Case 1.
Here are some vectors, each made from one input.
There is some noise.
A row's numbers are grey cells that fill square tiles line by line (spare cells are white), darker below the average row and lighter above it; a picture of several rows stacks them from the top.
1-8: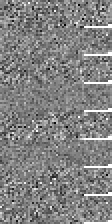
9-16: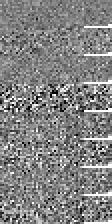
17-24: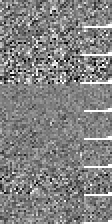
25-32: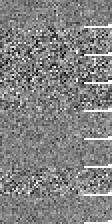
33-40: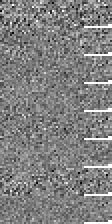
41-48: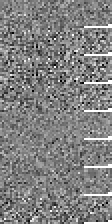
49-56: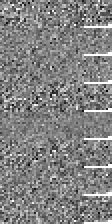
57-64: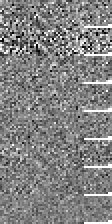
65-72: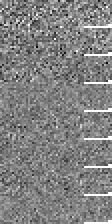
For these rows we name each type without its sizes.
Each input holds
either a point on a circle, or three true/false values.
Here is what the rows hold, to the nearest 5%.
About 35% of them hold a point on a circle. The rest hold three true/false values.
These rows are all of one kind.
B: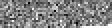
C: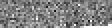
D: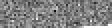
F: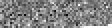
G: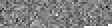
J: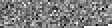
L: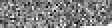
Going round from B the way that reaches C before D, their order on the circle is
B, L, F, J, C, G, D.
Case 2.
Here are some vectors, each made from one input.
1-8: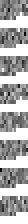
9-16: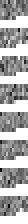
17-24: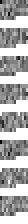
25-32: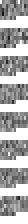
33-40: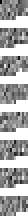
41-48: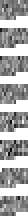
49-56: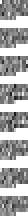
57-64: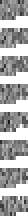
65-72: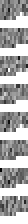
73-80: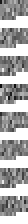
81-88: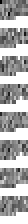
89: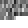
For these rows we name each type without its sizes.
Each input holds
a point on a line and a true/false value.
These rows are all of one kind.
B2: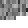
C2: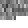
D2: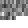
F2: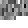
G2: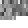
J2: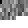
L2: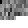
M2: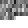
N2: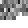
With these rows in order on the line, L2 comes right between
J2 and M2.
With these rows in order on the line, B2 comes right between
C2 and N2.
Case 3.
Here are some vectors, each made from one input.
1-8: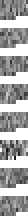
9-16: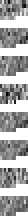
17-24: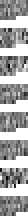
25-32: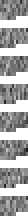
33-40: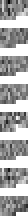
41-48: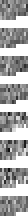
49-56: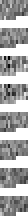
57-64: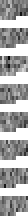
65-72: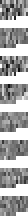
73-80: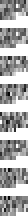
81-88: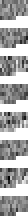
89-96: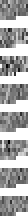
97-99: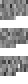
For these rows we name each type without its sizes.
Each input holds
either a fixed value, or a node of a tree, or four true/false values.
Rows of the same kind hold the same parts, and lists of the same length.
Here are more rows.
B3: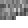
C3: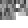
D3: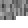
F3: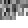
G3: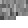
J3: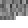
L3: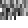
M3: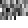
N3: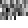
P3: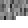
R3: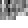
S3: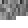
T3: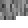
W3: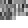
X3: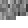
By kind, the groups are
B3, D3, G3, J3, P3, S3, T3, X3
C3, F3, R3, W3
L3, M3, N3

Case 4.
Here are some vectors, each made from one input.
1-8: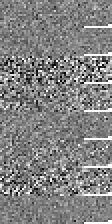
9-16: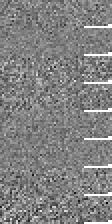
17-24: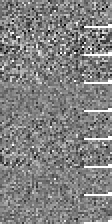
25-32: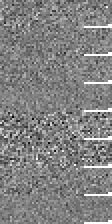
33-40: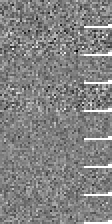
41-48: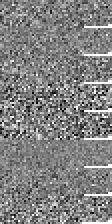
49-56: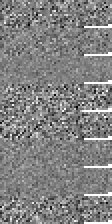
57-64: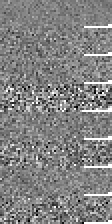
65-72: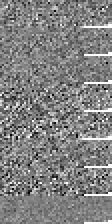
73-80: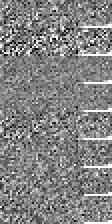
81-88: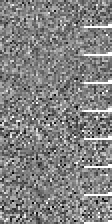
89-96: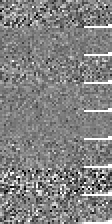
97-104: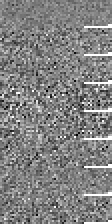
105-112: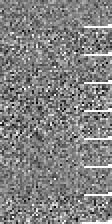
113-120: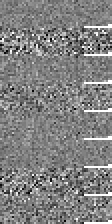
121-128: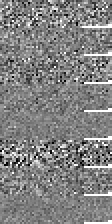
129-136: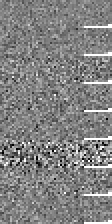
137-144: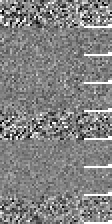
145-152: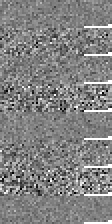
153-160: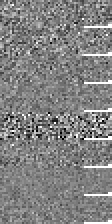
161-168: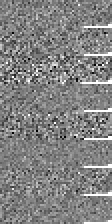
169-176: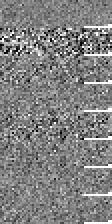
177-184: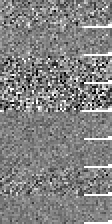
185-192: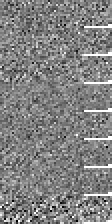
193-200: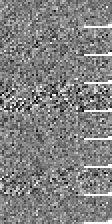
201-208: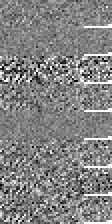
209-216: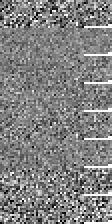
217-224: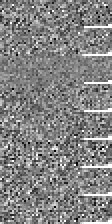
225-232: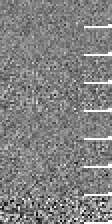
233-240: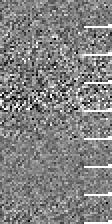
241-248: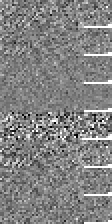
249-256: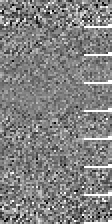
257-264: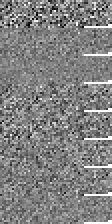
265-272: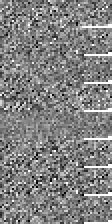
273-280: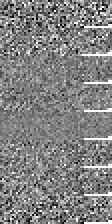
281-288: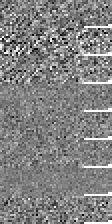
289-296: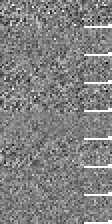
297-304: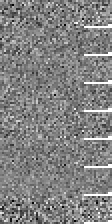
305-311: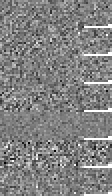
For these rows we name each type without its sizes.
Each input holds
a point on a circle, together with either a fixed value, or three true/false values.
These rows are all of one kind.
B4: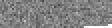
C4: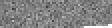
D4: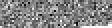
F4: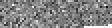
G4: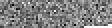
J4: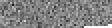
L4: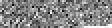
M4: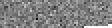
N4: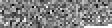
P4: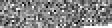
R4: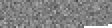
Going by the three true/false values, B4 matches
F4, J4 and P4.
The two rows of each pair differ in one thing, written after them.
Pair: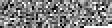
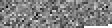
the place on the circle
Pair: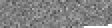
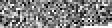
one of the three true/false values
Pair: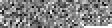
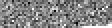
the place on the circle
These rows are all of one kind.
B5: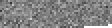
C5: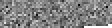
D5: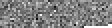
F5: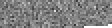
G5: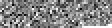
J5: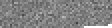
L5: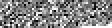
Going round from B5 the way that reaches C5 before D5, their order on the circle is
B5, F5, C5, G5, D5, J5, L5.
